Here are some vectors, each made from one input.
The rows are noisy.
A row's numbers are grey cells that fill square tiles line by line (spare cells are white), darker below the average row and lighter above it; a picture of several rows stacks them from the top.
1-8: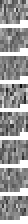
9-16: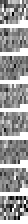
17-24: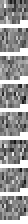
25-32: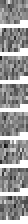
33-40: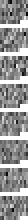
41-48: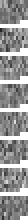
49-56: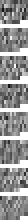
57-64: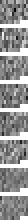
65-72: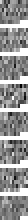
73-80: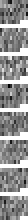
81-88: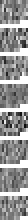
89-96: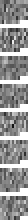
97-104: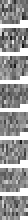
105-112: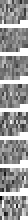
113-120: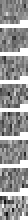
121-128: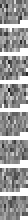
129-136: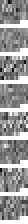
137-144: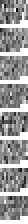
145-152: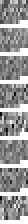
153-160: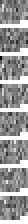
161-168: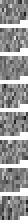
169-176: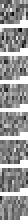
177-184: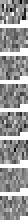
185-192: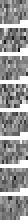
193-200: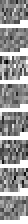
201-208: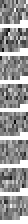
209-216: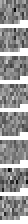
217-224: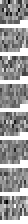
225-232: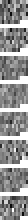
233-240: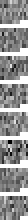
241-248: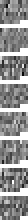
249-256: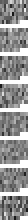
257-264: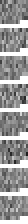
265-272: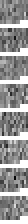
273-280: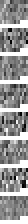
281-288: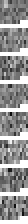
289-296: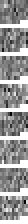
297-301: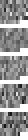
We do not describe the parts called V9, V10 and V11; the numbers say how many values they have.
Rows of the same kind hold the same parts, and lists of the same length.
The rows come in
3 kinds.
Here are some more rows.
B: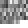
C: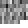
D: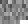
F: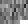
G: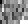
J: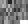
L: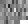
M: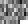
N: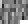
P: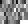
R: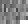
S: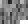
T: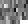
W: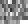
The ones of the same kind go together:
B, C, M
D, L, N, P, R, W
F, G, J, S, T

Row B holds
a value of V10.
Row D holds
four true/false values and a value of V9.
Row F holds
two labels (each one of 12), a value of V9 and a value of V11.
